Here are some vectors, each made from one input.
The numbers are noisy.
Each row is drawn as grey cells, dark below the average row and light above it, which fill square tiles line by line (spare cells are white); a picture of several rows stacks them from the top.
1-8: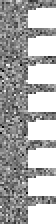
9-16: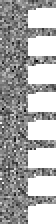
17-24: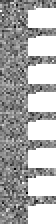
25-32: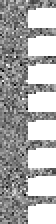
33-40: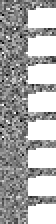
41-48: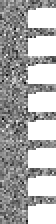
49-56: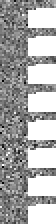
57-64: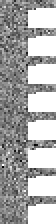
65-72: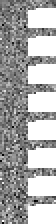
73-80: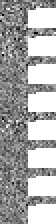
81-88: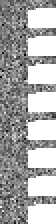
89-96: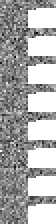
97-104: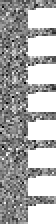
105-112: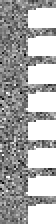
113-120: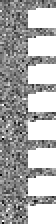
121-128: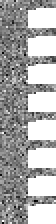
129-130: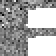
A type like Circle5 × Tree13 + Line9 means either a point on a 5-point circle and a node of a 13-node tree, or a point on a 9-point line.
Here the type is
Line3 × Line5 + Tree9.
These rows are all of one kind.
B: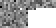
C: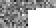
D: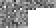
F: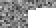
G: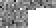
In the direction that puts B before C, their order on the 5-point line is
B, G, D, F, C.
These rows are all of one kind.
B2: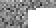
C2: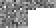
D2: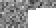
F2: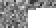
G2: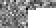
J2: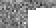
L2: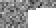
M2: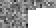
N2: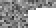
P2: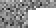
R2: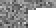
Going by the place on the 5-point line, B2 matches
D2, F2, L2 and P2.
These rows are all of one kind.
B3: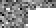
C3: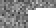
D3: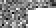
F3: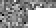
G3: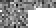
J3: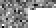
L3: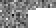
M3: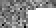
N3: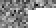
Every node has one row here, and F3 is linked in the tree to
B3 and C3.
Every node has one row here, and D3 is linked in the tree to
M3.
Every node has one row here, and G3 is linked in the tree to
L3.
